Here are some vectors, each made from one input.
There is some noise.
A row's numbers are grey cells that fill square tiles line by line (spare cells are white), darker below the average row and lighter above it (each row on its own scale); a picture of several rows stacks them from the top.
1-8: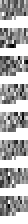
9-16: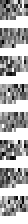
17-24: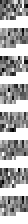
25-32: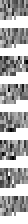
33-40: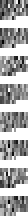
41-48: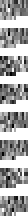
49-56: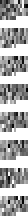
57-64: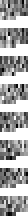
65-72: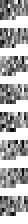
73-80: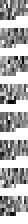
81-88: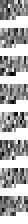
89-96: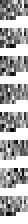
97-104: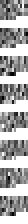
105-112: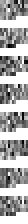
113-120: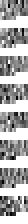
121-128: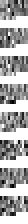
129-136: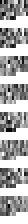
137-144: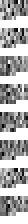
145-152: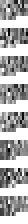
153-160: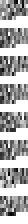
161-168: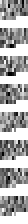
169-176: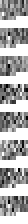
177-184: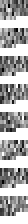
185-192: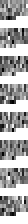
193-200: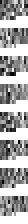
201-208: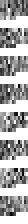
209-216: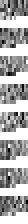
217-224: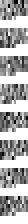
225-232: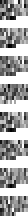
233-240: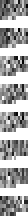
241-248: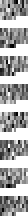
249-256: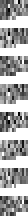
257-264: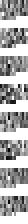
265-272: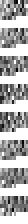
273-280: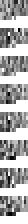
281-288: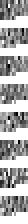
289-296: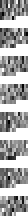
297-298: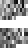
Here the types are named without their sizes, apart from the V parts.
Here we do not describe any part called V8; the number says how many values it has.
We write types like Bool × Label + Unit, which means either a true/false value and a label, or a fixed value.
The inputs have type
Bool × V8 + Tree + Unit.
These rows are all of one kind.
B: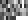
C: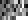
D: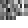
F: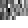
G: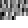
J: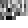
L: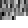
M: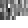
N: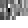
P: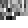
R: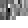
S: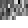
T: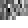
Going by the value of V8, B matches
F and T.
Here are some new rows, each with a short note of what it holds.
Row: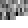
a fixed value
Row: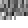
a node of a tree
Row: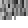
a node of a tree
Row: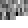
a fixed value
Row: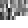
a true/false value and a value of V8
